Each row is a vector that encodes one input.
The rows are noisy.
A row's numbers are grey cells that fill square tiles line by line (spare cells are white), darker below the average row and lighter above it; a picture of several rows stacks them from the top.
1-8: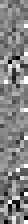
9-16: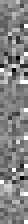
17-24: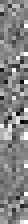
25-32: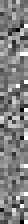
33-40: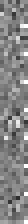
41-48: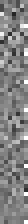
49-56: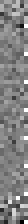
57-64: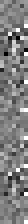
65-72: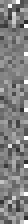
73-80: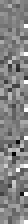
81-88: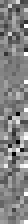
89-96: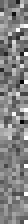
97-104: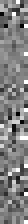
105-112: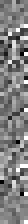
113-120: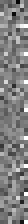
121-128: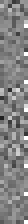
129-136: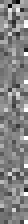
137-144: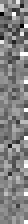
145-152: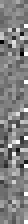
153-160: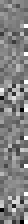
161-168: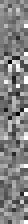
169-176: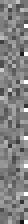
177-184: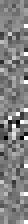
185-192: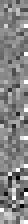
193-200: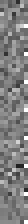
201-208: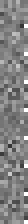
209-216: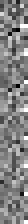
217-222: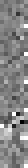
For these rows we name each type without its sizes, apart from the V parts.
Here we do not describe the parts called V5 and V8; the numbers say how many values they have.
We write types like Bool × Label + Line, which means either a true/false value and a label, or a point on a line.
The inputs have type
Bool × Bool × Bool × Bool × Label × V5 × V8 + Unit.
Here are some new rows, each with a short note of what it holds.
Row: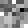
a fixed value
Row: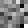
a label, four true/false values, a value of V5 and a value of V8
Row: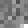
a label, four true/false values, a value of V5 and a value of V8
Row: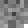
a label, four true/false values, a value of V5 and a value of V8
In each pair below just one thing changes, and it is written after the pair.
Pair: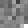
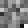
the value of V5
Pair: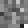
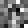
one of the four true/false values
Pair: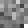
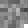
the label
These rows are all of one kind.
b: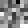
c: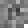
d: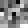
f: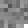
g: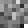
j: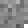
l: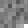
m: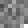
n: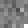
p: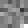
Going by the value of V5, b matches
f, g and p.
